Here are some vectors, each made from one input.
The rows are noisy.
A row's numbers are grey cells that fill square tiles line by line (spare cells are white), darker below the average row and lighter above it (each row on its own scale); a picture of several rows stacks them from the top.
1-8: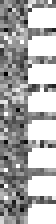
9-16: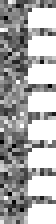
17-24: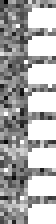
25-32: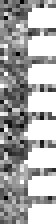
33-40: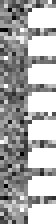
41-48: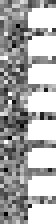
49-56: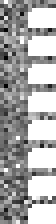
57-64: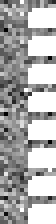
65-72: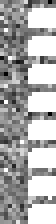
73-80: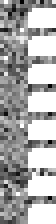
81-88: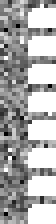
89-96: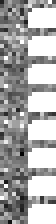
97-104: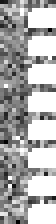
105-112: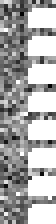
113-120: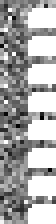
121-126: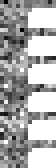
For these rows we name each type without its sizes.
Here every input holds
a list of items, each a point on a line and a true/false value.
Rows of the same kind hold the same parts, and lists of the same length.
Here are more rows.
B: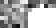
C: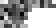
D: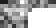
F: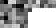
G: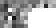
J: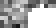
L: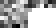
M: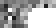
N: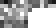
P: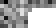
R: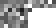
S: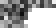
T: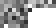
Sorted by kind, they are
B, D, J, L, N, P
C, F, R, S, T
G, M

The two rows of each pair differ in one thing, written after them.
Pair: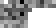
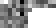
the true/false value in item 2 of the list
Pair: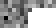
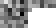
the true/false value in item 1 of the list
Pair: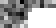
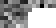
the true/false value in item 1 of the list
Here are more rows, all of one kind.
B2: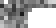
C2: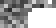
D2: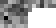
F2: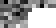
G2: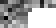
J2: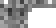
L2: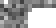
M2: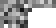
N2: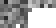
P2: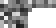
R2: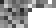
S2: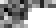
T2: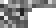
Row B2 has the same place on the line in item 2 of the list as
D2, M2 and P2.
